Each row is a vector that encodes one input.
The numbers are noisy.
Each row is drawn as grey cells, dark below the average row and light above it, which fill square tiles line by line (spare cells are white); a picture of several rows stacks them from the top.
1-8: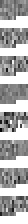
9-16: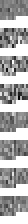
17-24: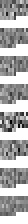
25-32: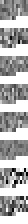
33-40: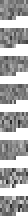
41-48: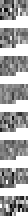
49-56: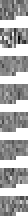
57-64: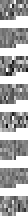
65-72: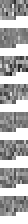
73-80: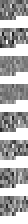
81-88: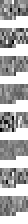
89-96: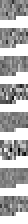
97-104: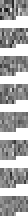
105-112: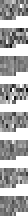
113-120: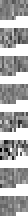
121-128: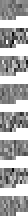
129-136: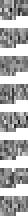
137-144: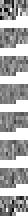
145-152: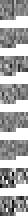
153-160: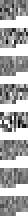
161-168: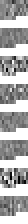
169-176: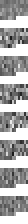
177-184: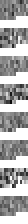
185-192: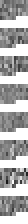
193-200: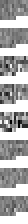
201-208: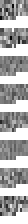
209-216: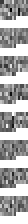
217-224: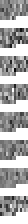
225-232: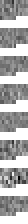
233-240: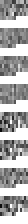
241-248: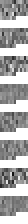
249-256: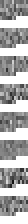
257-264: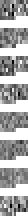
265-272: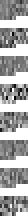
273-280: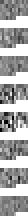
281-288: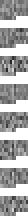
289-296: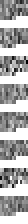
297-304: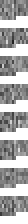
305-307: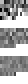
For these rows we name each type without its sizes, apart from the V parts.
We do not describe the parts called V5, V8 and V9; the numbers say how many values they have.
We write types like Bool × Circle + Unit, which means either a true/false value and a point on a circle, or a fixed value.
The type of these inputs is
((Circle + Tree) × (Line + V5) + V8) × V9.
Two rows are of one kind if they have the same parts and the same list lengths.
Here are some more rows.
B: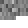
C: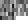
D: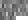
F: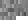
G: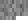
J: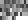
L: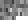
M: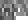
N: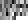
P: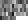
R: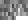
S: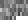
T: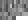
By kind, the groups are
B, T
C, J, P, S
D, R
F, L, M
G, N

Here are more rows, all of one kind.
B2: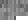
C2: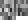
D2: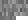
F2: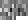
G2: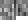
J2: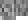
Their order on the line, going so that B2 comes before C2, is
J2, D2, G2, B2, F2, C2.
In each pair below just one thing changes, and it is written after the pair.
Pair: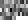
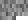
the value of V9
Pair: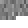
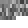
the value of V9
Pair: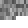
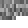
the value of V9
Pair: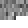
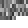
the node of the tree
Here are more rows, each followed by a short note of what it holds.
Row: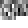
a point on a circle, a value of V5 and a value of V9
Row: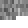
a node of a tree, a value of V5 and a value of V9
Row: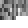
a point on a line, a node of a tree and a value of V9
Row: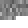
a point on a circle, a value of V5 and a value of V9
